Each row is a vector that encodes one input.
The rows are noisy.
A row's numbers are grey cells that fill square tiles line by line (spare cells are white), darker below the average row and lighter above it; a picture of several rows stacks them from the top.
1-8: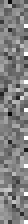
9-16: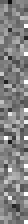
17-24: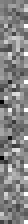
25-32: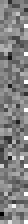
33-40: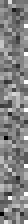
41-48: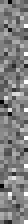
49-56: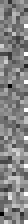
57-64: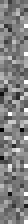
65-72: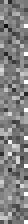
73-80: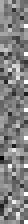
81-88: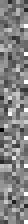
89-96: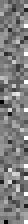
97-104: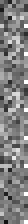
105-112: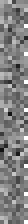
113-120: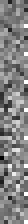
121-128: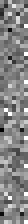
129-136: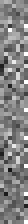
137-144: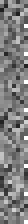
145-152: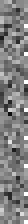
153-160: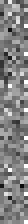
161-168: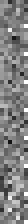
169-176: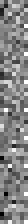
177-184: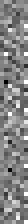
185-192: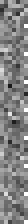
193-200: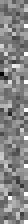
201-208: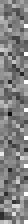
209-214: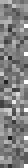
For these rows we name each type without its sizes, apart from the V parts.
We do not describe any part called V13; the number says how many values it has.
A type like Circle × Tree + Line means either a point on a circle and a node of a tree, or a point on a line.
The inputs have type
Bool × (Line + V13).
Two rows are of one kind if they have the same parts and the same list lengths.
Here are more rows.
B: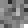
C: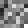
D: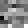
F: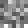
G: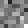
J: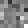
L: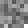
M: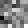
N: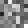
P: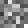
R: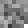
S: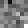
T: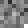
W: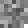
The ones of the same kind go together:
B, G, J, L, R, S, T, W
C, D, F, M, N, P

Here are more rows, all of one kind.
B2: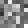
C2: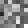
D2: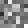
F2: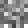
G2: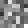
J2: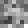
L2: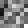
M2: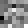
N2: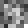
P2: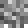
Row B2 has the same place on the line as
C2, D2, G2 and N2.
